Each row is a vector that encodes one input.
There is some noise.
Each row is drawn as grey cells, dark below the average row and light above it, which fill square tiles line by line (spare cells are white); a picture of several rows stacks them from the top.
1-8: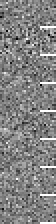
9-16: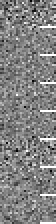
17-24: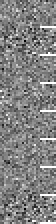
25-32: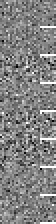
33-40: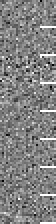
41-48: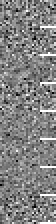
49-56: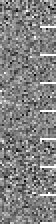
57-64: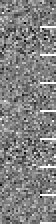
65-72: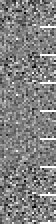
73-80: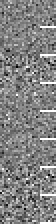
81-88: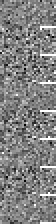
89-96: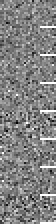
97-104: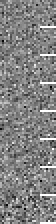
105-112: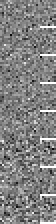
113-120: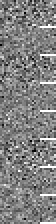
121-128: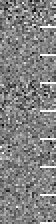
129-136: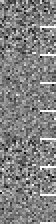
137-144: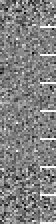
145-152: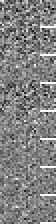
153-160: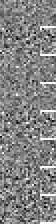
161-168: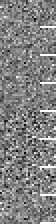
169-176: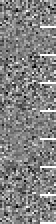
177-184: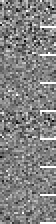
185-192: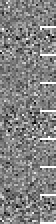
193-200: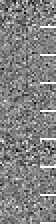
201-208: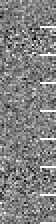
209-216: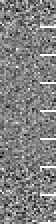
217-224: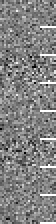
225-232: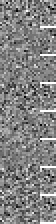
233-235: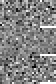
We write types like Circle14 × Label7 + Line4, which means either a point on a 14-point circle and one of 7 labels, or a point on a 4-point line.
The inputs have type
Bool × Bool × Bool × Line11 + Line7.
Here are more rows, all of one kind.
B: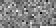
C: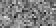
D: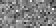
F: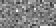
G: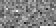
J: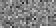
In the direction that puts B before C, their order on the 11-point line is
F, G, D, B, C, J.
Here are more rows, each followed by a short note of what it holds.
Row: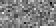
a point on an 11-point line and three true/false values
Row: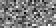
a point on a 7-point line
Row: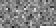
a point on an 11-point line and three true/false values
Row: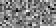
a point on a 7-point line
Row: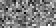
a point on a 7-point line
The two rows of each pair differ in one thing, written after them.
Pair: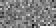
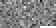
the place on the 11-point line
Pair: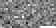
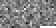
one of the three true/false values
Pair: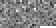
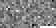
the place on the 11-point line
